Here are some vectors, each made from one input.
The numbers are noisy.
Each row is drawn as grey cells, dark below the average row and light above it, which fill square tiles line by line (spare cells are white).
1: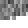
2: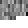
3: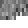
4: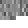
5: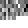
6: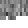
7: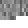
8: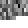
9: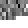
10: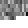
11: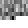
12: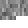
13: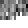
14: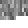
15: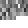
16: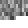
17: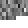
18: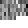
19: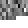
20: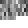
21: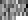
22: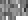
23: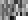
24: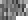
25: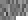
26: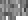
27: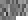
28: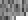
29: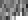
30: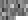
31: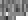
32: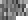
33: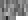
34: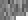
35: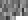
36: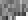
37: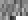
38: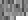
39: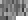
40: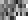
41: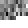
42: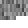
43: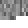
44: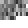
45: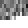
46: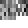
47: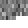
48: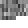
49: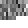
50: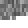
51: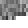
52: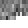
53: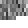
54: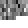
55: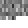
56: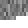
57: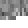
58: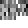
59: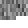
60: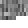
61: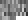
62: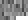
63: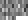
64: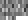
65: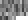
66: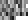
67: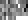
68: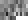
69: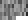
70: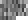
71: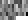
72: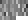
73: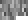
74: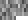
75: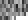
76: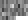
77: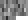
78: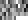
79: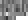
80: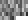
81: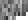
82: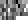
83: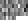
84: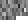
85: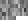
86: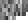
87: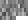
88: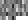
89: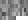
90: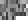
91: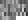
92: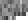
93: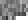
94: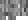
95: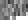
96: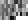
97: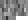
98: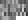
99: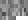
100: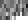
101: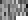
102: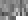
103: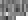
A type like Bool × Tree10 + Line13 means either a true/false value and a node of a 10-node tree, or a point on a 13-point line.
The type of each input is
Bool × Line12.
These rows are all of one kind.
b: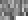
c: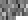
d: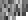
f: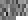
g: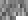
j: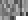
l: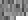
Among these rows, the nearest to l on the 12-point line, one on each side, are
f and g.
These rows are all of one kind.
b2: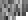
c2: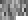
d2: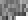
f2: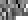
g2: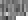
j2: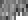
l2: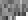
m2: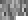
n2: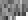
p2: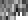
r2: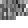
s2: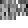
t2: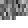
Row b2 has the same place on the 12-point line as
d2, l2 and n2.
